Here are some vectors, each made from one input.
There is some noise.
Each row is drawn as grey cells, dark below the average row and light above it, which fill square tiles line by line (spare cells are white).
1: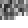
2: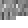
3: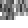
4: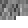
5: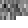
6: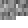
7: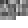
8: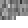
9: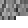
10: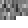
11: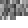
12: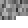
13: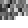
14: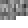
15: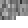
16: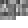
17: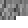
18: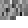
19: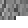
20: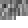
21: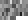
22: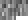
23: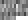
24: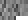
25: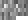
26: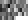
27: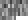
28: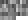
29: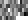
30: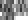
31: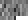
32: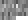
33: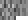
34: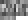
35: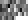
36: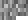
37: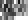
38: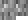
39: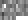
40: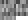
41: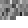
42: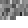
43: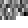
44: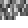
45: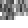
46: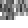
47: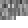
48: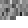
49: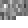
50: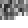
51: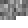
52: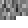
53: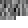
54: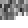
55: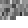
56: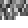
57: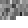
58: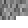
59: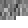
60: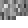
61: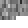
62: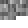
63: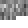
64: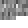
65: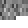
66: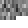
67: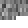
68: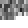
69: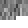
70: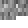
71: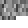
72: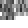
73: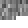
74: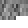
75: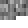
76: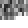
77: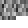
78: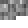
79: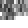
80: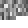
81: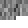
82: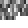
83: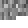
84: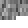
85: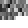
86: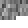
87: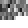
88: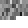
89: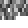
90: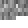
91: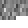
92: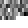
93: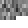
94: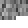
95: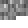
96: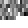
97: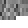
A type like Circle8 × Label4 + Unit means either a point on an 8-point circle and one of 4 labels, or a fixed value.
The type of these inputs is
Bool × List2(Line4) + Line5.
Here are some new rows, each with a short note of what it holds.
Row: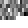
a point on a 5-point line
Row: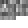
a true/false value, together with a list of two items
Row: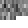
a true/false value, together with the empty list
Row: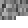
a true/false value, together with a list of one item
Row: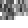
a point on a 5-point line
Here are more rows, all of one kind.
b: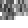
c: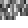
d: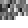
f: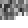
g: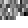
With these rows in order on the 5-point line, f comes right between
b and d.
